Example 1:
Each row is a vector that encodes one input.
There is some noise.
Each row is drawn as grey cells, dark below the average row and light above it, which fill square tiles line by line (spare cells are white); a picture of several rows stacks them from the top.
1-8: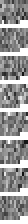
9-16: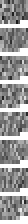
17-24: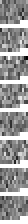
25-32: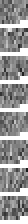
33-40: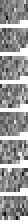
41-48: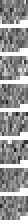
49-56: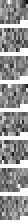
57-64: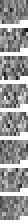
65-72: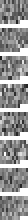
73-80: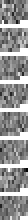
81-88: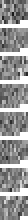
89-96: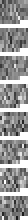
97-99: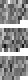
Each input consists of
a node of an 18-node tree.
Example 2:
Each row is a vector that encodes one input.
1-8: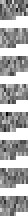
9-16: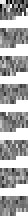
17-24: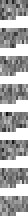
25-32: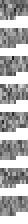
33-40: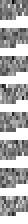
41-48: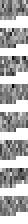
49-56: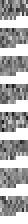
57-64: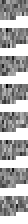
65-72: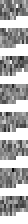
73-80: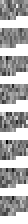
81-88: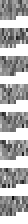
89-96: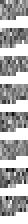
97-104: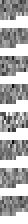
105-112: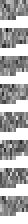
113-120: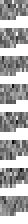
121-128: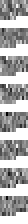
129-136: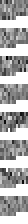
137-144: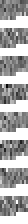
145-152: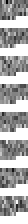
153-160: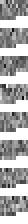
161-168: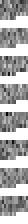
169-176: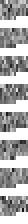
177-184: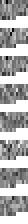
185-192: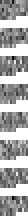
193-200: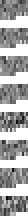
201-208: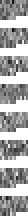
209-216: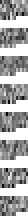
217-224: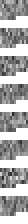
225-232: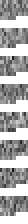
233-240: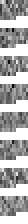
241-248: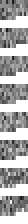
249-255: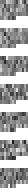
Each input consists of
a point on an 8-point circle.
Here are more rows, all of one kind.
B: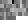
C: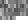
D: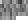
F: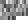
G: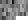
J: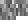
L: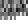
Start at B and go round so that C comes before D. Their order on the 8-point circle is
B, F, C, L, D, J, G.
